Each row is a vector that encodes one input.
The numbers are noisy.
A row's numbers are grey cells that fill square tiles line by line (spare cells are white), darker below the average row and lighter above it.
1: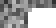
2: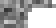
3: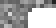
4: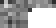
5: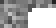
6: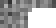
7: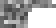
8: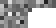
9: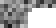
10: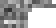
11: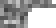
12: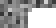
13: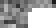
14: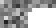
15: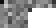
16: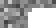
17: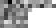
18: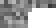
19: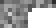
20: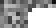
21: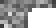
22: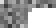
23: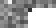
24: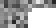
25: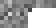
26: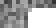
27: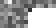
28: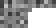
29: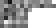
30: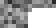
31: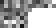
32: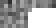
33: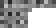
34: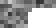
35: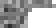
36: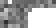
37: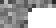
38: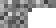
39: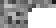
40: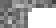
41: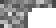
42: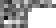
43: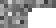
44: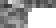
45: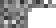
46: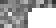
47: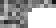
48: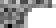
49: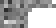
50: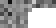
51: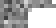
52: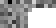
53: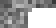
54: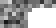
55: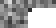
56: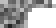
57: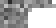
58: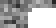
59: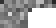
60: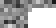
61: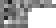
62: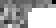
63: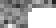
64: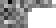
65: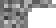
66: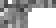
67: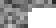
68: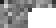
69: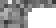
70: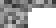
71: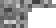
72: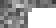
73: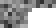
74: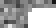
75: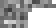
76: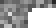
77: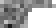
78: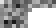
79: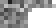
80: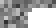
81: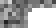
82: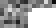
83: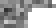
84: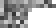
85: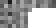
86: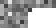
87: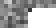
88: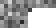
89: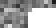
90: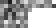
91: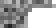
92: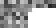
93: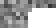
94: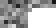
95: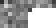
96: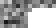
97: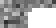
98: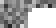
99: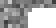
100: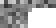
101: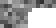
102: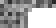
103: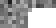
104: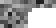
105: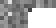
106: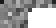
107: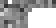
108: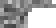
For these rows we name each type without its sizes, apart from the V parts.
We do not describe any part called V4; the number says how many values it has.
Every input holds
a value of V4, together with either a label, or a point on a line.
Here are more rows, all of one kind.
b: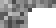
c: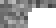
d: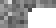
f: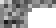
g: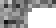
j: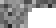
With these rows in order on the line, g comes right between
f and j.
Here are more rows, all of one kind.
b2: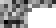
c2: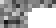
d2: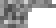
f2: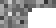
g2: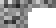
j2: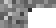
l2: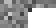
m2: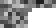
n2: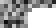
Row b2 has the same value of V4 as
c2, g2 and n2.
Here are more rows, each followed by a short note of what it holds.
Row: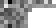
a label and a value of V4
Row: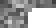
a label and a value of V4
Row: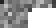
a label and a value of V4
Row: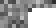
a label and a value of V4
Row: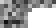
a point on a line and a value of V4
